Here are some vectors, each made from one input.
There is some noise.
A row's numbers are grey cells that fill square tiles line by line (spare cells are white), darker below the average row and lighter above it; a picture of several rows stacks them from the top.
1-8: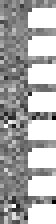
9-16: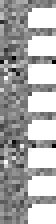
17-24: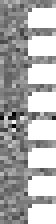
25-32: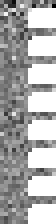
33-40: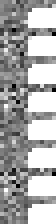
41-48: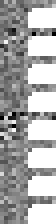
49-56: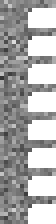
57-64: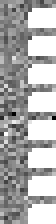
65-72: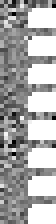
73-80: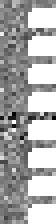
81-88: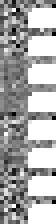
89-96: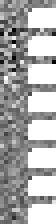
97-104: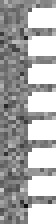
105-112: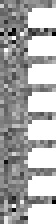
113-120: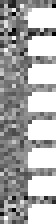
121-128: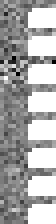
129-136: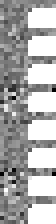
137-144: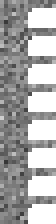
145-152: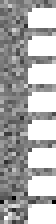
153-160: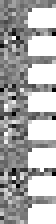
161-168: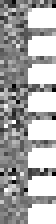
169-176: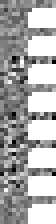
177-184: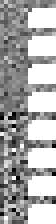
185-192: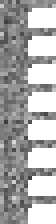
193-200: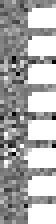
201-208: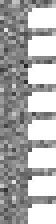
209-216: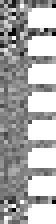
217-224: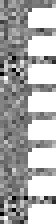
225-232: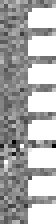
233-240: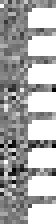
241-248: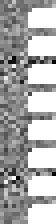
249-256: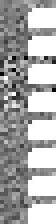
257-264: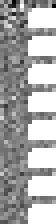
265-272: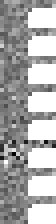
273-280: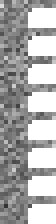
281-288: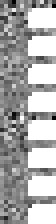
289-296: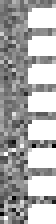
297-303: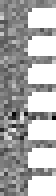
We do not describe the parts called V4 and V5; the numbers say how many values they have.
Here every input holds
either one of 10 labels, or four true/false values, a value of V4 and a value of V5.
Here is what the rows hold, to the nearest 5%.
About 25% of them hold one of 10 labels. The rest hold four true/false values, a value of V4 and a value of V5.
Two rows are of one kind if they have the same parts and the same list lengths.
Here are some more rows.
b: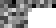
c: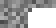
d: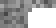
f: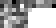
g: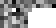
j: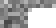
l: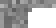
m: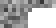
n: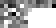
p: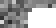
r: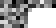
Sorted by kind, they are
b, f, g, n, r
c, d, j, l, m, p

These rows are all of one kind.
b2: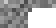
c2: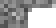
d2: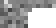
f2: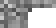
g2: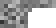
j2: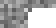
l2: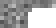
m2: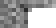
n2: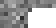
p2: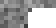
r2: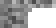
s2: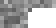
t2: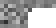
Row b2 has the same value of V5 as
d2, f2, j2 and s2.
